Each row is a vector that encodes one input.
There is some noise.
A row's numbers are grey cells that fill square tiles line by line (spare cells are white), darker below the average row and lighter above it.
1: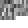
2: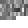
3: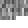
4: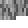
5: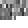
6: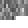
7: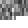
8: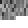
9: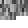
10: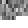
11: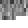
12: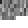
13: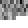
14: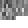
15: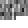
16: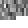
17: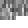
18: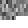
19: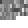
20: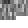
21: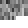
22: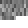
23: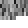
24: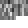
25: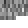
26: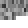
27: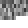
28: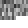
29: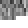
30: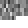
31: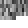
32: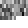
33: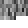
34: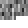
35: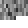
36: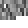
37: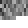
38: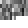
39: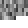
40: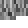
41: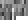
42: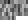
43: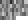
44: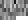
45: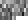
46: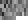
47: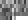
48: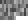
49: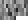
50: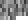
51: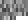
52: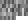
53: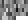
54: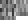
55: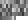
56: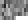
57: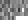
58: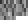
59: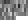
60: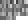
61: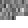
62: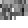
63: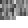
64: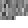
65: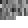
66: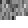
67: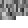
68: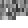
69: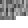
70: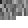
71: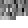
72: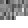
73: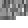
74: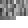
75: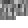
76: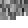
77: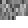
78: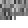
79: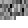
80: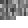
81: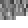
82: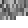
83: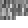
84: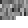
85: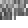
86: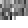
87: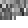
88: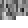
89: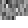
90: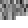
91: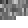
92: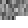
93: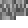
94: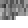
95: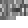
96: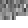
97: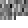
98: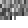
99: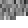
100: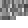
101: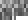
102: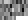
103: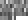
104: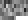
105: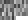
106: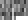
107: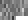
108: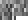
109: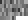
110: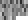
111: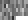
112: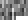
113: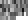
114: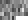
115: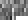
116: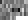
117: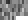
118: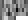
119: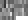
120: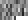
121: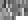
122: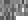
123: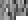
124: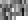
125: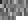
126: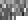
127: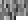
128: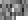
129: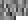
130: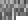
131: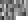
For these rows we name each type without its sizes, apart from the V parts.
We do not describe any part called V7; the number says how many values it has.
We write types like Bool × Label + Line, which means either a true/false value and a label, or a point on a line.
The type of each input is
(Bool × Line + V7) × Line.
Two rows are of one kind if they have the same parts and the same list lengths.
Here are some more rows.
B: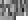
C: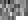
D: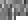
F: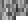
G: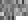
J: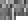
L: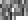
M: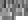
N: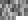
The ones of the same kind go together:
B, D, F, J, L
C, G, M, N

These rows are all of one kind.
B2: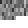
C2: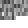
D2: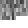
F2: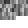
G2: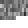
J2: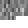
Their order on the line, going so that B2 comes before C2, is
D2, B2, J2, F2, G2, C2.
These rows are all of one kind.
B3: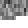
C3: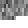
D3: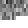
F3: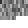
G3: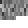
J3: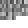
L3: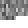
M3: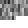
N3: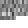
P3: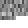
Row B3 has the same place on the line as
C3, G3 and L3.
